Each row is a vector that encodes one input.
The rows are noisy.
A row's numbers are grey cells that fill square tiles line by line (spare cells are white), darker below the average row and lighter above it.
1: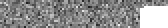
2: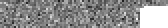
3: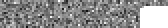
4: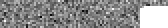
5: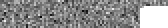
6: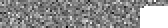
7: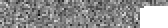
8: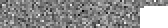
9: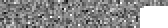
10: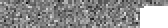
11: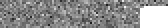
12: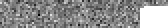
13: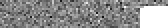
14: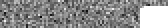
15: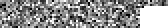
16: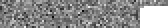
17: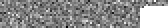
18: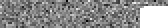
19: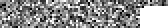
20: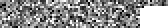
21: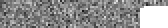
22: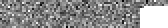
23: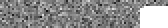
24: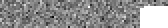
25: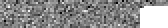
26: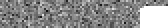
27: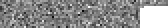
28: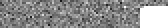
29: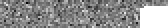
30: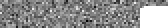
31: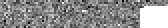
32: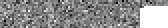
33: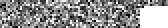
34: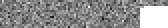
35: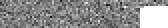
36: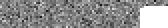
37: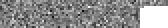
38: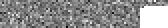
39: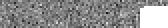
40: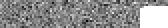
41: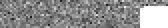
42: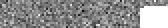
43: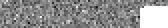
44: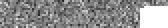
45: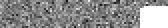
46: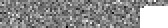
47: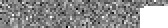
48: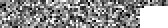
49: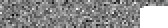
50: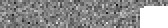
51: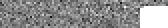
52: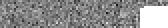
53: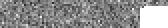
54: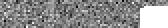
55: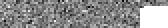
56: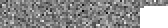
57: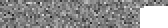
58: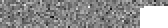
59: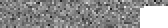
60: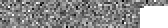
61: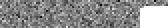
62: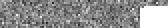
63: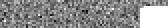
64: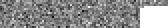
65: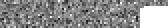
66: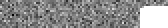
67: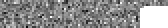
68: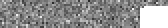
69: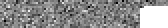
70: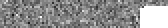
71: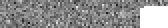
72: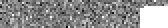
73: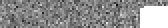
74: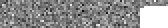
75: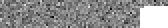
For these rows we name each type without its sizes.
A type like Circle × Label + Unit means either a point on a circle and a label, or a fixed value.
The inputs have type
List(Line).
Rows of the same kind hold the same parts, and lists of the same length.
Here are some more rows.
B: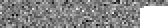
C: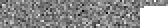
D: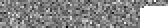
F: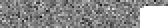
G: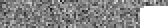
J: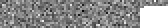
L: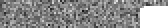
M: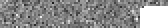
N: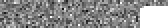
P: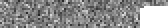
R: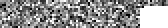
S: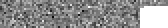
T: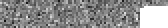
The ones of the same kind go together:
B, F, M, P, T
C, D, G, J, L, N, S
R

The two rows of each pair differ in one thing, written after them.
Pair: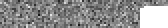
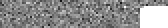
the place on the line in item 1 of the list
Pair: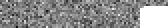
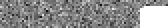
the place on the line in item 2 of the list
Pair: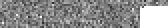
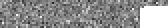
the place on the line in item 2 of the list
